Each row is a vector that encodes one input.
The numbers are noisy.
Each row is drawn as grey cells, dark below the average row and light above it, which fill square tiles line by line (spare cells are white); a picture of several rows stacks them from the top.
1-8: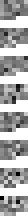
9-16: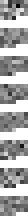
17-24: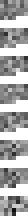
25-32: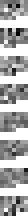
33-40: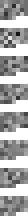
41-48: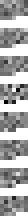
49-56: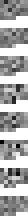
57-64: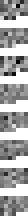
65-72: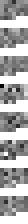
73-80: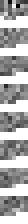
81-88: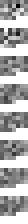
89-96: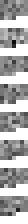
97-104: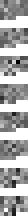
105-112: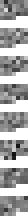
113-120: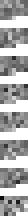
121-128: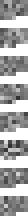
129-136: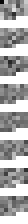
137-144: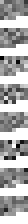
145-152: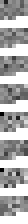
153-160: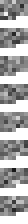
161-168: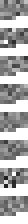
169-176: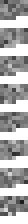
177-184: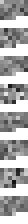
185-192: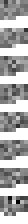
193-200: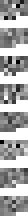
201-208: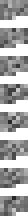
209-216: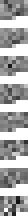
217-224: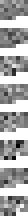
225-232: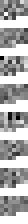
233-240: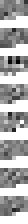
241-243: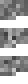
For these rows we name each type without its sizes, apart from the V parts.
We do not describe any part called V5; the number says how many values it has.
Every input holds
either two values of V5, or a list of points on a line.
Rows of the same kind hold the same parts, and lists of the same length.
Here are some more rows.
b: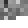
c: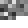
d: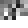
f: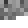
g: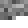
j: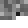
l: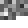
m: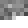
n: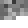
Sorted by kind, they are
b, f, n
c, l
d
g, j, m

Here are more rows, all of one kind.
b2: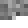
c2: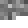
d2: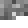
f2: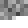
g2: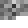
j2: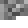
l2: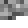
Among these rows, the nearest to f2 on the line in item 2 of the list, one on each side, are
c2 and g2.
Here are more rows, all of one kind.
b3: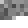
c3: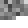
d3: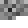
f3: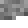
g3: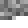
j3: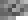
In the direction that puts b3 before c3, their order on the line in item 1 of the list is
b3, f3, g3, c3, d3, j3.
